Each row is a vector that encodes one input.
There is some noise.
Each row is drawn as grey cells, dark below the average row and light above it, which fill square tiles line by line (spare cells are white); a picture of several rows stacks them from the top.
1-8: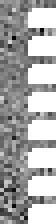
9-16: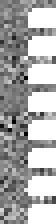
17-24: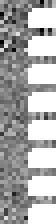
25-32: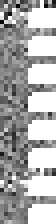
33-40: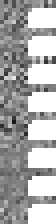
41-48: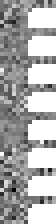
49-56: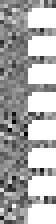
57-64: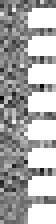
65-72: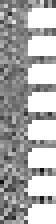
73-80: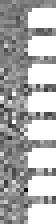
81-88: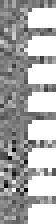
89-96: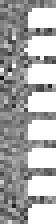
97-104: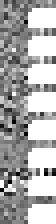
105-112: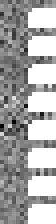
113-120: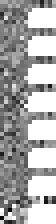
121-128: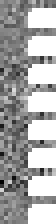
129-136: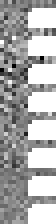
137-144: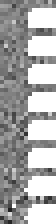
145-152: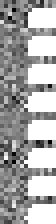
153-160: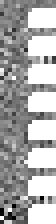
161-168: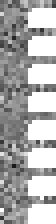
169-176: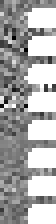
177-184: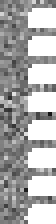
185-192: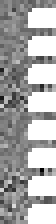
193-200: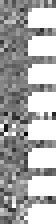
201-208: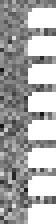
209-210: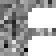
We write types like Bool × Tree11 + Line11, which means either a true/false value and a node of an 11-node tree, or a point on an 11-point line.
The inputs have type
Label7 + (Label11 + Line14) × Line9.
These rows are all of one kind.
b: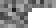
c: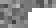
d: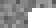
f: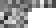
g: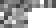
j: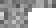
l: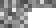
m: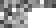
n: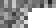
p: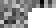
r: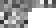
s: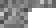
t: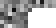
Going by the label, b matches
f, g and m.
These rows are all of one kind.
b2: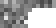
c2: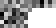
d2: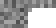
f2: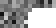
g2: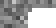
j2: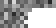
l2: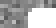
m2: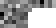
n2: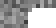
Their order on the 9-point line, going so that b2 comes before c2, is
n2, f2, d2, m2, b2, g2, j2, c2, l2.
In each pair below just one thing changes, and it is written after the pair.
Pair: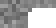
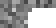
the place on the 9-point line
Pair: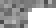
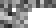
the place on the 9-point line
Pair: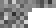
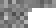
the place on the 14-point line
